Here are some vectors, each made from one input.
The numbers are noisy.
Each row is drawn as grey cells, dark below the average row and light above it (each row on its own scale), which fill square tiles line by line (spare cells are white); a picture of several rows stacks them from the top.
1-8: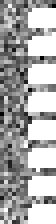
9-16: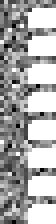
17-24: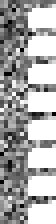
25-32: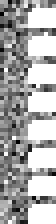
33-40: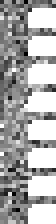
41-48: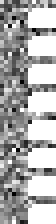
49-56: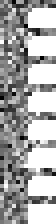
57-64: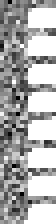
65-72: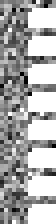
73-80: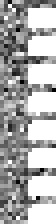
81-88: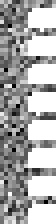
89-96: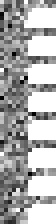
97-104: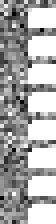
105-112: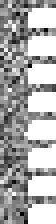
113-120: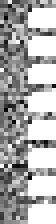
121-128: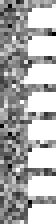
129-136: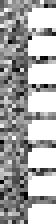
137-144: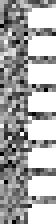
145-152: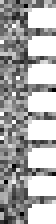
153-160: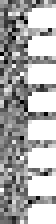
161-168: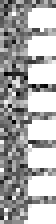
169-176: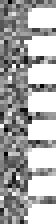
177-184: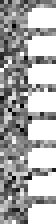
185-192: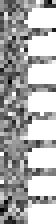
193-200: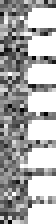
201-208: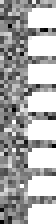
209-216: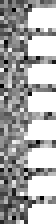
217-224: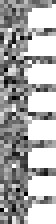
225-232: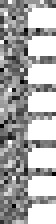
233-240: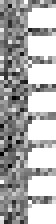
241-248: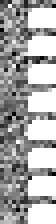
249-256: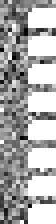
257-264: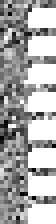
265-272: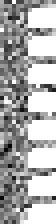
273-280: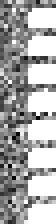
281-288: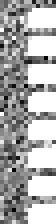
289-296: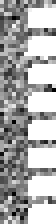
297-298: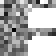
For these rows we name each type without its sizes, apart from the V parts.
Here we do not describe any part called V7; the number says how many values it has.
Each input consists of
a label, a point on a line and a value of V7.
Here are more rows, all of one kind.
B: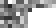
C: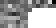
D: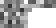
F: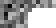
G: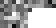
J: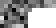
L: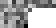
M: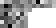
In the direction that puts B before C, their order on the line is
J, F, B, M, C, D, G, L.
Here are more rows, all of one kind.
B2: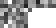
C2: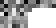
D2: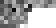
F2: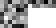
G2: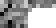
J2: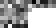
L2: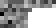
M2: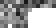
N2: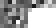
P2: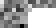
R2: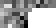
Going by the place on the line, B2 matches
D2, F2, G2 and L2.
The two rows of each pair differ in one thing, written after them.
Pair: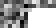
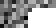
the label
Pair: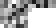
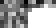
the label
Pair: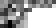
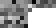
the value of V7
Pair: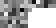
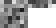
the place on the line
